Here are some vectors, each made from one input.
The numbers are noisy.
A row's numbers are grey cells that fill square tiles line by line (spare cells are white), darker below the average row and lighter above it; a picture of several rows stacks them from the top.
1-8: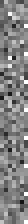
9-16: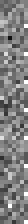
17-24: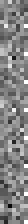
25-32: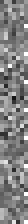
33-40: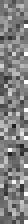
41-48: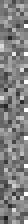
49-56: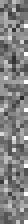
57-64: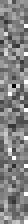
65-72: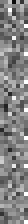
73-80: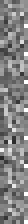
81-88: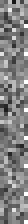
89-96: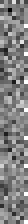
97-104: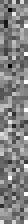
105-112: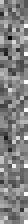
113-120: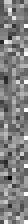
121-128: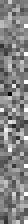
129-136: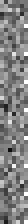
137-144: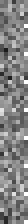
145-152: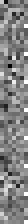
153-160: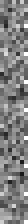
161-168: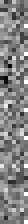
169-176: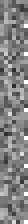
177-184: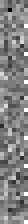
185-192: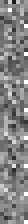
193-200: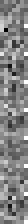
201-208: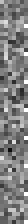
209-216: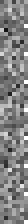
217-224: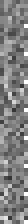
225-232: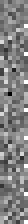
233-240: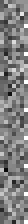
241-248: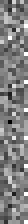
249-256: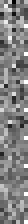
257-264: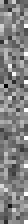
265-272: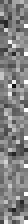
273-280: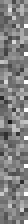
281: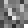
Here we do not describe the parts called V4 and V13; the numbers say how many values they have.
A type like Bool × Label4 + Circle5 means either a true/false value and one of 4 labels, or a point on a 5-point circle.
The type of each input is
(Line6 + V13) × Line10 × V4.
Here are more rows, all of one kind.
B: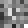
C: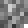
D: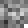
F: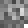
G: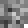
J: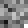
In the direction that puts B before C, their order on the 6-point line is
B, C, F, D, J, G.
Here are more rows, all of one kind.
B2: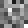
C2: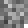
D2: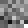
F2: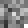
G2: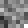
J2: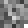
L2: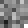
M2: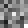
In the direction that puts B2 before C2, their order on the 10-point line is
D2, L2, M2, B2, C2, J2, F2, G2.
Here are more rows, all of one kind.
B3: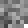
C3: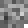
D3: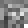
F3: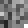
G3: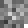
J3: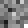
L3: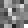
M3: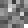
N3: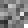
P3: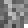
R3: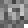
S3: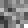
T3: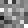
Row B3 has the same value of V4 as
C3, D3, L3 and R3.
